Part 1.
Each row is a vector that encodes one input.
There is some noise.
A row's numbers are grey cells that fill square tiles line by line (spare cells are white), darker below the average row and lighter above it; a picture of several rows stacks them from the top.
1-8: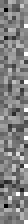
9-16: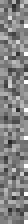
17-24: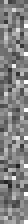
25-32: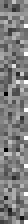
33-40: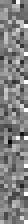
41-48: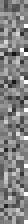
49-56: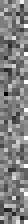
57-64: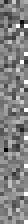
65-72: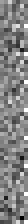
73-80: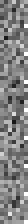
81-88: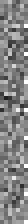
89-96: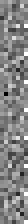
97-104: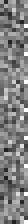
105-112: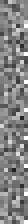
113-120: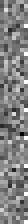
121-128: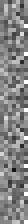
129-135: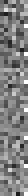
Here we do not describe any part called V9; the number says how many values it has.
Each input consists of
either a point on an 11-point circle, or a true/false value and a value of V9.
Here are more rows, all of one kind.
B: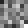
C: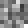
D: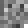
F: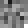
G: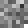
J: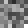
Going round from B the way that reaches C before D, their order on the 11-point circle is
B, C, G, J, F, D.
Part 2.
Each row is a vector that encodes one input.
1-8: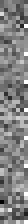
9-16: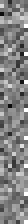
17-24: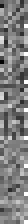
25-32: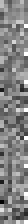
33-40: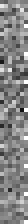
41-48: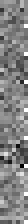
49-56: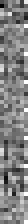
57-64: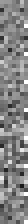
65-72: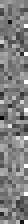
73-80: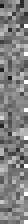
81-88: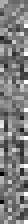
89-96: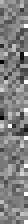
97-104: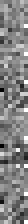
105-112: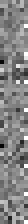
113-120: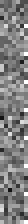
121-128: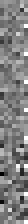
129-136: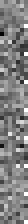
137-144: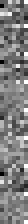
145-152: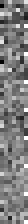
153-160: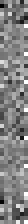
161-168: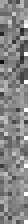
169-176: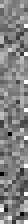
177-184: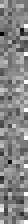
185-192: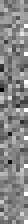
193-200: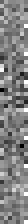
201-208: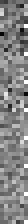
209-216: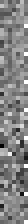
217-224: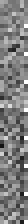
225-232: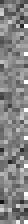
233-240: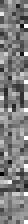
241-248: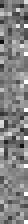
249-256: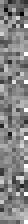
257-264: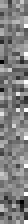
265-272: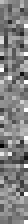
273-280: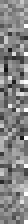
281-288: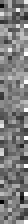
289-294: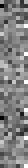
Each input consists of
either a point on a 7-point line and three true/false values, or a point on an 8-point line.
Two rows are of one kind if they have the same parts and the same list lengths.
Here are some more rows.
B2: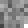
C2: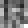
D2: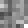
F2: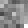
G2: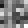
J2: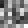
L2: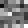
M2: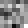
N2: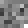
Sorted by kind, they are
B2, D2, F2, M2, N2
C2, G2, J2, L2

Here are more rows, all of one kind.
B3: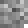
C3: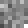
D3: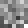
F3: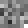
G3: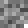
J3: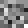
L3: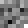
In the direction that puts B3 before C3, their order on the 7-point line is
B3, F3, C3, L3, D3, J3, G3.
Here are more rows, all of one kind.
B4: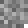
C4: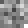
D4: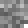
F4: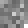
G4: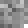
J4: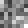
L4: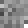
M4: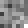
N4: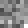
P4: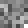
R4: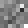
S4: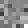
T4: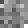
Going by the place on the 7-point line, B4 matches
F4, M4 and S4.
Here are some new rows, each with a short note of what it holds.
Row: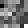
a point on an 8-point line
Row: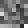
a point on an 8-point line
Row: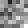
a point on a 7-point line and three true/false values
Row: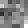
a point on a 7-point line and three true/false values
